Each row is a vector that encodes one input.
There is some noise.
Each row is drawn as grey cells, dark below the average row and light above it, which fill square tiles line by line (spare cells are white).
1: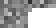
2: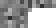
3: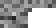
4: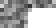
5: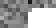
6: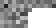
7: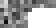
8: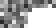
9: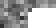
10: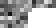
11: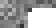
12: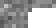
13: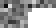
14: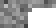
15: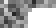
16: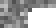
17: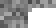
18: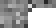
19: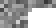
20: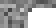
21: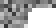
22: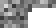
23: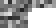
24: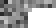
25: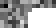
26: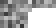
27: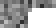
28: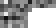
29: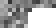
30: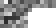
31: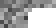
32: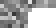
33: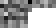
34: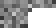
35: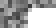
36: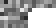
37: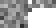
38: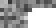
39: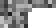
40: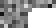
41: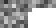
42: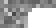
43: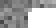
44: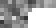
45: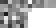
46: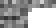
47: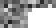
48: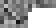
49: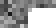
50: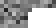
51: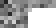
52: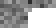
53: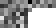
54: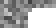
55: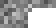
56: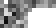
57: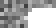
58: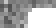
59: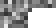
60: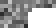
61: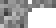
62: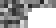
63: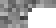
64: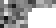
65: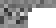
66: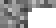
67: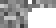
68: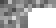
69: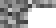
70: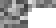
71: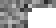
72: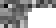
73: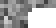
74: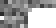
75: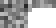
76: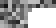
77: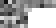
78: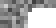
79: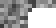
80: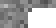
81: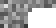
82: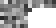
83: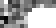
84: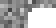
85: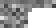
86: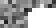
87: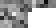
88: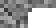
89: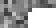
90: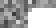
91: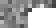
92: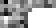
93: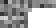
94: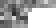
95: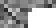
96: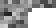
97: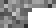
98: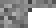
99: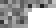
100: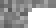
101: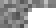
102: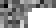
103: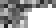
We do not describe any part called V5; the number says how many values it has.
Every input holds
a list of up to two items, each a true/false value and a value of V5.
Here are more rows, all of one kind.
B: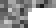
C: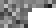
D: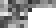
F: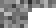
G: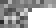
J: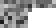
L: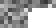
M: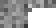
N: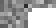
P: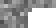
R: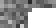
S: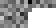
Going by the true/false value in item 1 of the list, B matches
F, N and S.
